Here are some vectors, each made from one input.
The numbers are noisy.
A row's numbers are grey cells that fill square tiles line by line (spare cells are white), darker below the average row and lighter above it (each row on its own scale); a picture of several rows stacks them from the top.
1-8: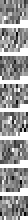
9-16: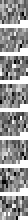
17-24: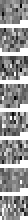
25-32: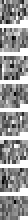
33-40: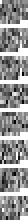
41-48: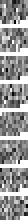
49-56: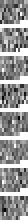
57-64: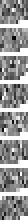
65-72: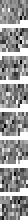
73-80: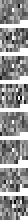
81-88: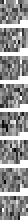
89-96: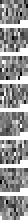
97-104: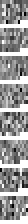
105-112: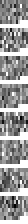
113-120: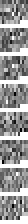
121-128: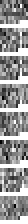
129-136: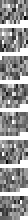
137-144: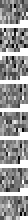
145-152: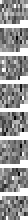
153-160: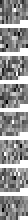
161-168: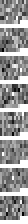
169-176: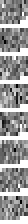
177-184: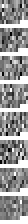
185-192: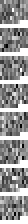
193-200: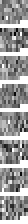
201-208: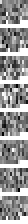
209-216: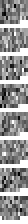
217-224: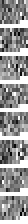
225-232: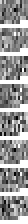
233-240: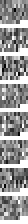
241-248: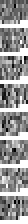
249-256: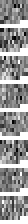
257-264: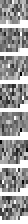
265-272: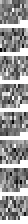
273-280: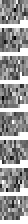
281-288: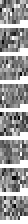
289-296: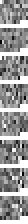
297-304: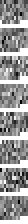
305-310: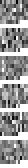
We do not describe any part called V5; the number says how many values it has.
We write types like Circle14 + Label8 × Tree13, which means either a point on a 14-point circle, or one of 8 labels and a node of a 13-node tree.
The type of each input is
Bool × Circle11 + Line6 × (Tree11 + V5).
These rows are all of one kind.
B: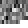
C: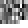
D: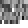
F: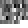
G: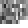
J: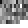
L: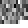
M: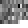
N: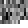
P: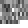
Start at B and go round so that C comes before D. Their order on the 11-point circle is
B, L, C, J, G, M, D, N, F, P.
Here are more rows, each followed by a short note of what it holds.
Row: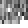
a point on a 6-point line and a node of an 11-node tree
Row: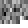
a point on a 6-point line and a node of an 11-node tree
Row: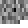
a point on a 6-point line and a node of an 11-node tree
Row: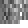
a point on an 11-point circle and a true/false value
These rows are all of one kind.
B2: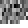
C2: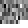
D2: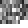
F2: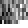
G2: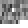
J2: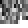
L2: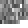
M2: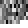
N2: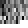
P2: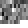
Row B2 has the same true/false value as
D2, J2, M2 and N2.
